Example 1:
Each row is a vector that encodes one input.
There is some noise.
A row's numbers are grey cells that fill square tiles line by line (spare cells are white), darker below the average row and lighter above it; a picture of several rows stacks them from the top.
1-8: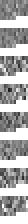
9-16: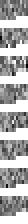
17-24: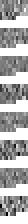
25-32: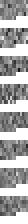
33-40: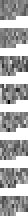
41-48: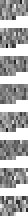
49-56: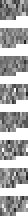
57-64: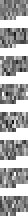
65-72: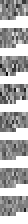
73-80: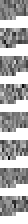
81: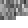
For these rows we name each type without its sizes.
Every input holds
a point on each of two lines, together with either a fixed value, or three true/false values.
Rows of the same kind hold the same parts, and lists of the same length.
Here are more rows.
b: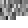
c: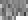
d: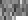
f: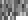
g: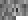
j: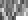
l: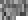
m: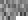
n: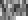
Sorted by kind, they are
b, c, d, f
g, j, l, m, n

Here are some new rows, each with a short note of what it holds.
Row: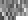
a point on each of two lines and three true/false values
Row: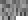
a point on each of two lines
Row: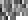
a point on each of two lines and three true/false values
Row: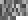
a point on each of two lines and three true/false values
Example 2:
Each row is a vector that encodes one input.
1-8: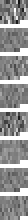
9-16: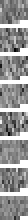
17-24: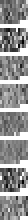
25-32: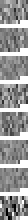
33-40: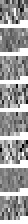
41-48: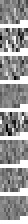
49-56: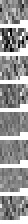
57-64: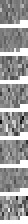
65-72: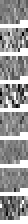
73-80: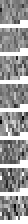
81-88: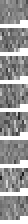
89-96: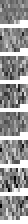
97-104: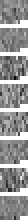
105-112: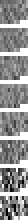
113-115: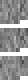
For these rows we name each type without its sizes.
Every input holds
either a point on a line, or four true/false values.
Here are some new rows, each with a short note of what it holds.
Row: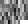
four true/false values
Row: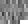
a point on a line
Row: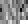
four true/false values
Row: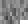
a point on a line
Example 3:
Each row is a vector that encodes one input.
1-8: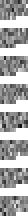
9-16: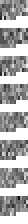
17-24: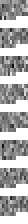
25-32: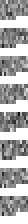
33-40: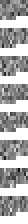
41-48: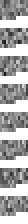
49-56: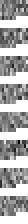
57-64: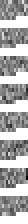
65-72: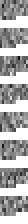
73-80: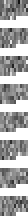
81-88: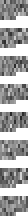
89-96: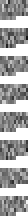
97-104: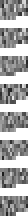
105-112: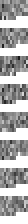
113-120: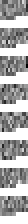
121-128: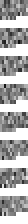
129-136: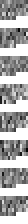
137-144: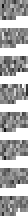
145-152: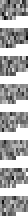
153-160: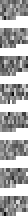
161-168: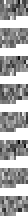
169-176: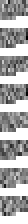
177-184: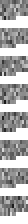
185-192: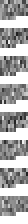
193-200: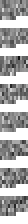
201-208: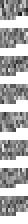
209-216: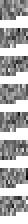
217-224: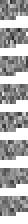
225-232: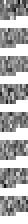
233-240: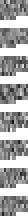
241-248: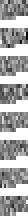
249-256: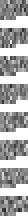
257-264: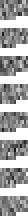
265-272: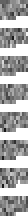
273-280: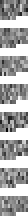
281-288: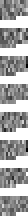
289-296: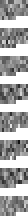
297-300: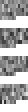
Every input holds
either a point on a 15-point line, or three true/false values.
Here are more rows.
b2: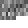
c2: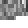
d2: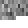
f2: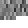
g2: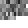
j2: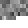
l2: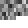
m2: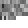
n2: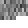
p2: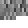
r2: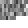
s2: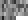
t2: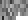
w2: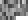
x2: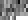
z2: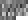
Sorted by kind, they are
b2, c2, g2, l2, r2, w2, x2, z2
d2, f2, j2, m2, n2, p2, s2, t2

